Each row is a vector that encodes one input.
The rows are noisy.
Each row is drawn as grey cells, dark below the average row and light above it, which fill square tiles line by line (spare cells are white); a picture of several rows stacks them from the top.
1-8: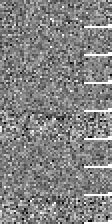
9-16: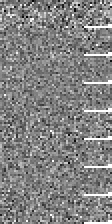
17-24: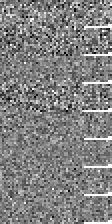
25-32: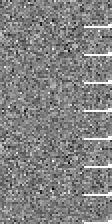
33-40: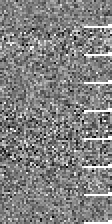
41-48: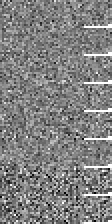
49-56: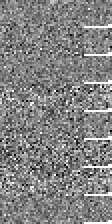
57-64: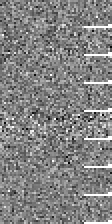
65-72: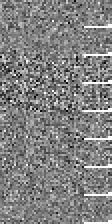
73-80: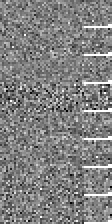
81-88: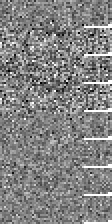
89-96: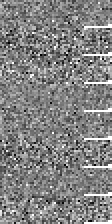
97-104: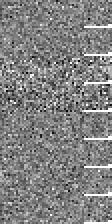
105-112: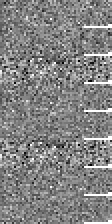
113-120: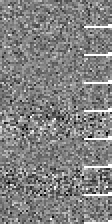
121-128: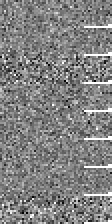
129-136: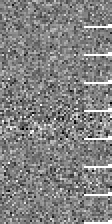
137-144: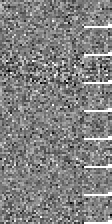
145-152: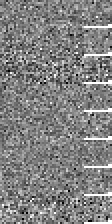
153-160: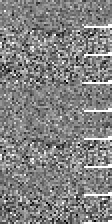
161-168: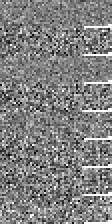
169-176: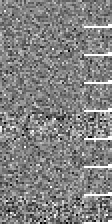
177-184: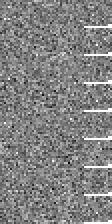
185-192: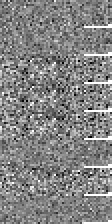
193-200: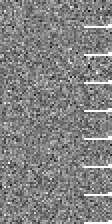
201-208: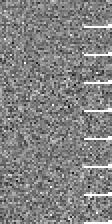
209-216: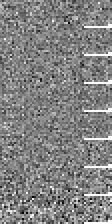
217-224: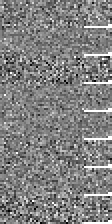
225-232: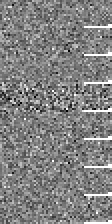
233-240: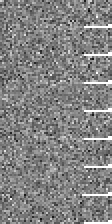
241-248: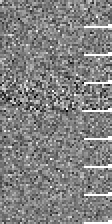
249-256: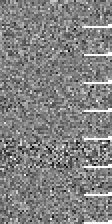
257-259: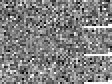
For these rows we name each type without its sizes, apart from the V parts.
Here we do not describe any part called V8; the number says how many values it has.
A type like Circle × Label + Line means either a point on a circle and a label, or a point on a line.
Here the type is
Bool × Circle + Line × List(V8).
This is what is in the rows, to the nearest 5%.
About 25% of them hold a point on a circle and a true/false value. The rest hold a point on a line, together with a list of values of V8.
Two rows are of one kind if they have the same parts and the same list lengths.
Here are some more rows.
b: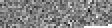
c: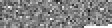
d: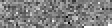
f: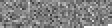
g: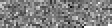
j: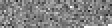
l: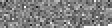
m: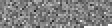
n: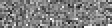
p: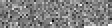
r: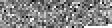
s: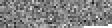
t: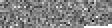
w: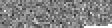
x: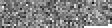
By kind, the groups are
b, c, j, p, t, w
d, g, n, x
f, l, m, s
r

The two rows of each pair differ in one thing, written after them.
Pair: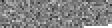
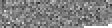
the value of V8 in item 1 of the list
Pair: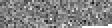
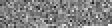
the value of V8 in item 2 of the list
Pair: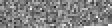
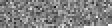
the value of V8 in item 1 of the list
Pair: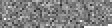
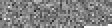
the value of V8 in item 1 of the list
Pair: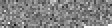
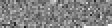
the value of V8 in item 1 of the list
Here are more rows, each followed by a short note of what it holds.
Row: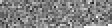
a point on a line, together with a list of one item
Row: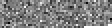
a point on a line, together with the empty list
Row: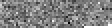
a point on a line, together with the empty list
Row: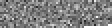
a point on a line, together with a list of two items
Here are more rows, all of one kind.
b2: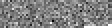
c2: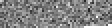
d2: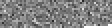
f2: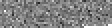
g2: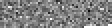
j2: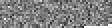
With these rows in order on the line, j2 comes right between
d2 and g2.
